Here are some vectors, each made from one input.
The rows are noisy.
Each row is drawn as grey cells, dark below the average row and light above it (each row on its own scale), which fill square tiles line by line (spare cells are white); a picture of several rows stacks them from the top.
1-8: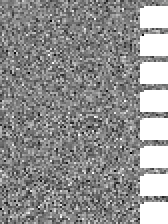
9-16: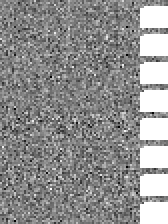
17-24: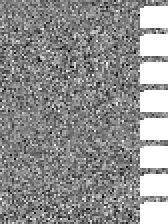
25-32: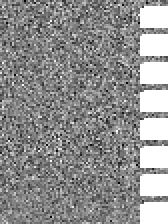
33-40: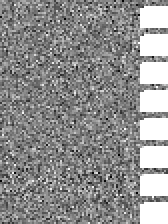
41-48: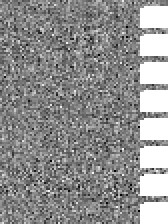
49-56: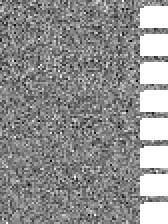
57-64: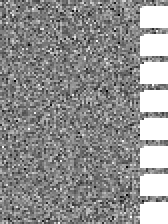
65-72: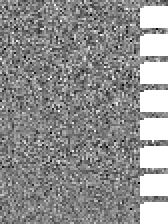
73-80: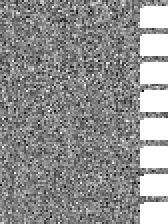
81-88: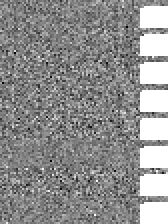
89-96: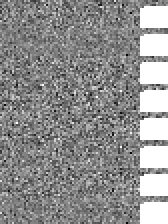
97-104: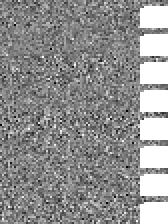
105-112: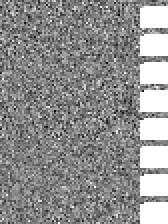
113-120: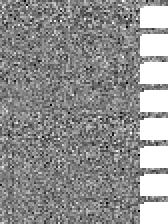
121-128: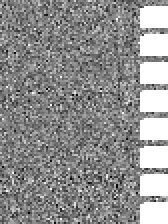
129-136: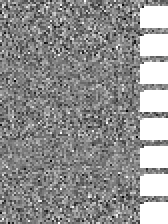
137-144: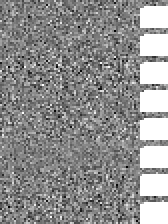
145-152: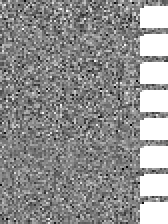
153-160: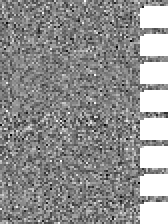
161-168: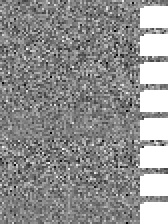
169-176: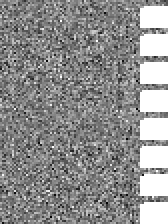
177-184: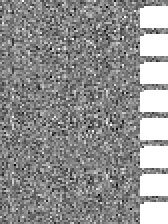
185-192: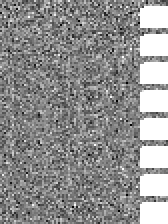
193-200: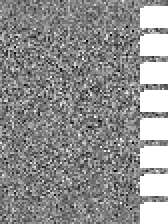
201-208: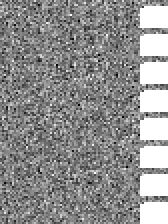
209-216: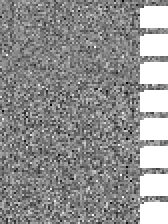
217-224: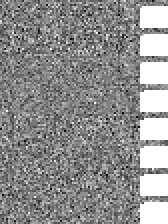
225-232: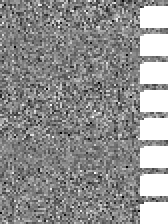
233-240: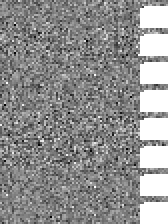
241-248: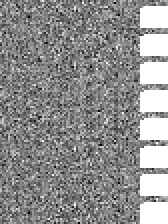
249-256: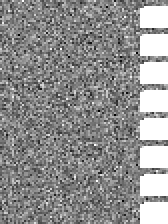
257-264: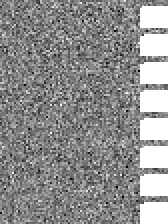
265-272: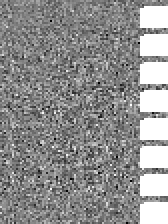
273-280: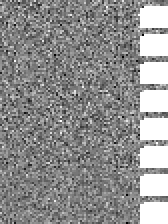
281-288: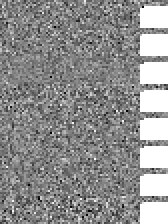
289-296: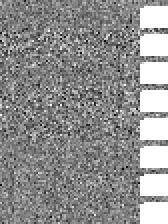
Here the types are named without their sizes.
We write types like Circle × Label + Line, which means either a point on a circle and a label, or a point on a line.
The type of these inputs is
Bool × Circle + Label.
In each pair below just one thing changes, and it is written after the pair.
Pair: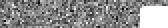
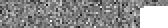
the place on the circle
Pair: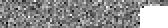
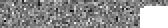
the true/false value
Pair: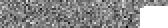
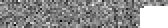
the place on the circle
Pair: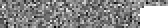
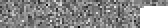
the true/false value
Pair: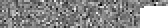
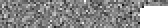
the true/false value
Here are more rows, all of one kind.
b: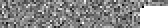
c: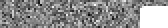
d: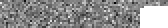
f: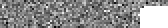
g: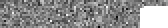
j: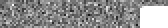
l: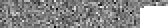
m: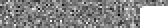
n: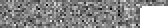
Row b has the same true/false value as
d and f.
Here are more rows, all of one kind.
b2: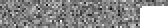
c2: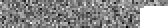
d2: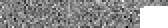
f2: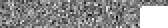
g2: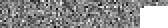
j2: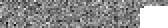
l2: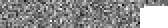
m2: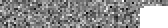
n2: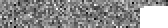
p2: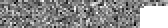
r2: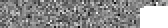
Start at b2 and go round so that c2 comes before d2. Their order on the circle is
b2, c2, l2, r2, g2, p2, j2, m2, f2, n2, d2.
